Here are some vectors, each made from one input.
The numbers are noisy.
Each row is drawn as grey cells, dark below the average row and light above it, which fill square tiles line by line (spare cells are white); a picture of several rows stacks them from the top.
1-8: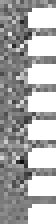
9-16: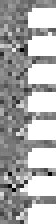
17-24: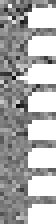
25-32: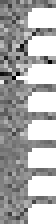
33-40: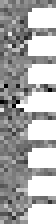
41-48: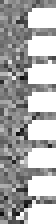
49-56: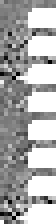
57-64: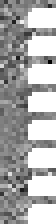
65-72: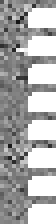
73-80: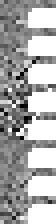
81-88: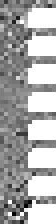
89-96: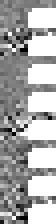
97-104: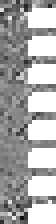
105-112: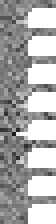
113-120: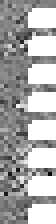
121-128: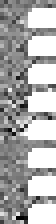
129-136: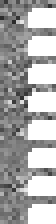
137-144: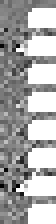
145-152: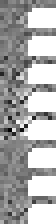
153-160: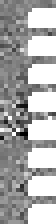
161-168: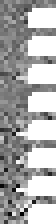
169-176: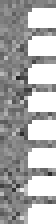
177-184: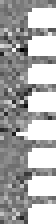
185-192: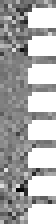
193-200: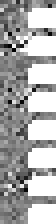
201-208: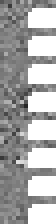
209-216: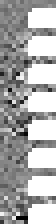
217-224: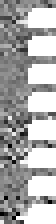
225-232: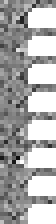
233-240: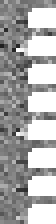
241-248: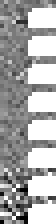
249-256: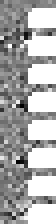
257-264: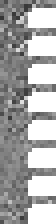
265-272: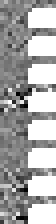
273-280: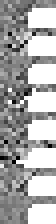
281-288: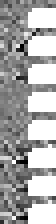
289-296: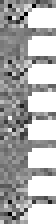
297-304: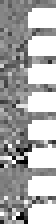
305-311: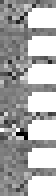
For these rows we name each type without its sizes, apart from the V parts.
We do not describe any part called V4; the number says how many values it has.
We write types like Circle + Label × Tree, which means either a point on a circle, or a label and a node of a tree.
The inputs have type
List(Circle × V4).
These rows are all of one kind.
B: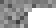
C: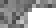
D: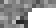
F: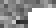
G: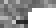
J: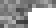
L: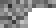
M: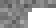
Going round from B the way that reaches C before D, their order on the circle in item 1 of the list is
B, J, C, G, D, L, M, F.
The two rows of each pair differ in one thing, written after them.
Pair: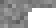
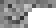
the value of V4 in item 2 of the list
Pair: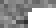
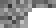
the place on the circle in item 2 of the list
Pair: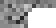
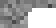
the value of V4 in item 2 of the list
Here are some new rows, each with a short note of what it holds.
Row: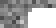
a list of two items
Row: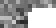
a list of two items
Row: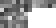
the empty list
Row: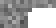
a list of one item
